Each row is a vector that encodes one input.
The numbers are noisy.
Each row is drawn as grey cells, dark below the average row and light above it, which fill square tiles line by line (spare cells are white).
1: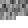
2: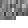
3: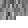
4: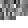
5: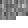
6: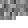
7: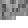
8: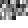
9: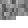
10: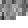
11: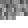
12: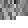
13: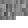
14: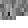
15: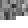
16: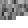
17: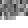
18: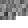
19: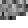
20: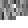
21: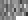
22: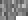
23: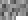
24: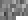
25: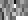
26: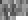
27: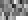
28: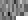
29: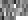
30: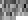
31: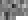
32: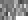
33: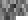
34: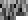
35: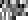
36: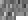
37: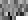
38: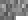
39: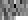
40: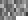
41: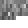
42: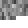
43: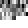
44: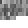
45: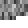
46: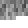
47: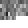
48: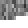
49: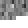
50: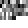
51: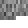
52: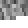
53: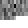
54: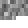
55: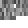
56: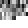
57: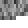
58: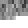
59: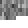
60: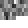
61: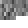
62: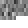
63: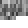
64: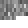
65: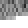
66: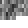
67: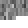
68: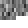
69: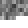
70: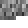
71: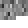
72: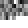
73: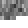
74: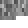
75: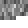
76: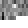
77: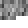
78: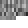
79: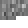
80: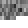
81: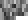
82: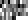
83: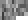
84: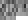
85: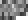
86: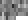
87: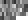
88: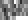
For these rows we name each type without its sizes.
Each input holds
a list of points on a line.
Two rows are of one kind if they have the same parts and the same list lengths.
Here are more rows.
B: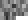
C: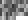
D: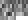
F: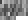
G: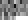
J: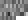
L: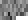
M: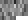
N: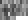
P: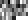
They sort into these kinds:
B, C, F, G, N
D, J, L, M
P

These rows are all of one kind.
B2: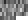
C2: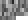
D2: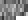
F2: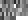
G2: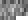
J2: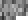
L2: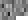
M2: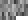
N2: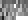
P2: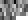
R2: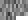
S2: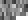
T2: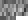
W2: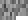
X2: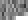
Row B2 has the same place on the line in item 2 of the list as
C2, F2, R2 and W2.
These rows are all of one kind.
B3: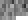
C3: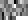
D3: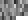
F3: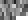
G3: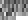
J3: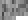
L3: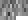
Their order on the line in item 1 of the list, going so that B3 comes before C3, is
J3, B3, G3, L3, D3, F3, C3.
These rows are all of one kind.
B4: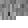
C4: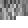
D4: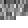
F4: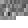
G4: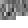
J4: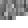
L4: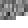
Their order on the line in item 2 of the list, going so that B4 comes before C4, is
B4, F4, G4, L4, J4, C4, D4.
